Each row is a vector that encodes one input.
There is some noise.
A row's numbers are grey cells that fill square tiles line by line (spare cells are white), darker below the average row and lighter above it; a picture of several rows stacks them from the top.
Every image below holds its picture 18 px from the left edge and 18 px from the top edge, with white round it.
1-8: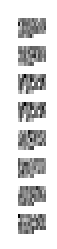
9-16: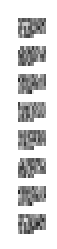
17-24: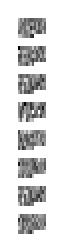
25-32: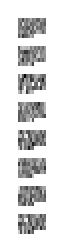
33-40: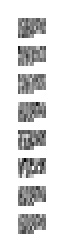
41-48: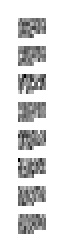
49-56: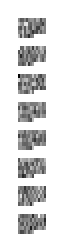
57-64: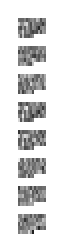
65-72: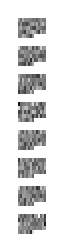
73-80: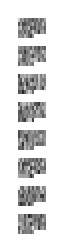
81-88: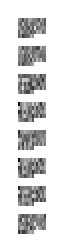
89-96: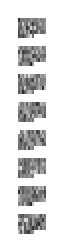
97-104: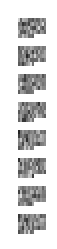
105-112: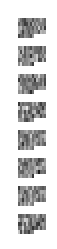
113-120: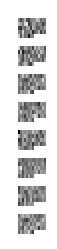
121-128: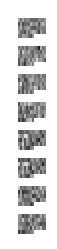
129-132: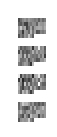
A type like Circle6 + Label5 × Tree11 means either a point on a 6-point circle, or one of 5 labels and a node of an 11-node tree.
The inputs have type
List3(Line6).
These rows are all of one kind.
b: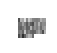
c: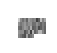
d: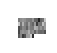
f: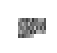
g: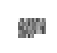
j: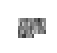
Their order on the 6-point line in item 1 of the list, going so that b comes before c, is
b, d, j, f, c, g.
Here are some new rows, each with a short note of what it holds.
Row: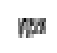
the empty list
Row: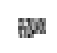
a list of one item
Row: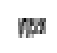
the empty list
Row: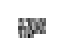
a list of one item
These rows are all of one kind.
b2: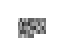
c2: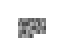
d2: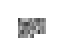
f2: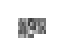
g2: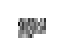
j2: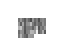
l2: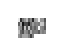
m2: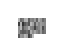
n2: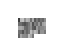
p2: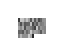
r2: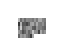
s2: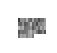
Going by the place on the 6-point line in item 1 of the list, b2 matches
f2, g2, l2 and m2.
